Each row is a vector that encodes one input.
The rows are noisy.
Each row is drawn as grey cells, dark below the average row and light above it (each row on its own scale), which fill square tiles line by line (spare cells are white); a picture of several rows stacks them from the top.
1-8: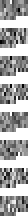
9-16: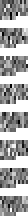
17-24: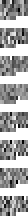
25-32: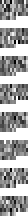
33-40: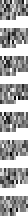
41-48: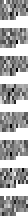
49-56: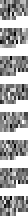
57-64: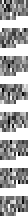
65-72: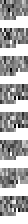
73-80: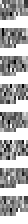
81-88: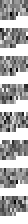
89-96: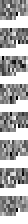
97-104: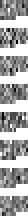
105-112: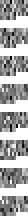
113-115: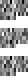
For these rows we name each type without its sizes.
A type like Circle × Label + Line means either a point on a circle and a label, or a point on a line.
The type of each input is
(Bool × Bool × Bool + Unit) × Line.
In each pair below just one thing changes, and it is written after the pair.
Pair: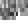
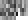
one of the three true/false values
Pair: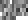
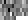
the place on the line
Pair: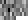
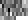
one of the three true/false values
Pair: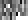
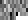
the place on the line
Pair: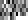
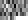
the place on the line
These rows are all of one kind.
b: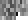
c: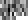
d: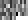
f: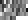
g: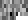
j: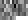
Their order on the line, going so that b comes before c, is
g, f, j, d, b, c.
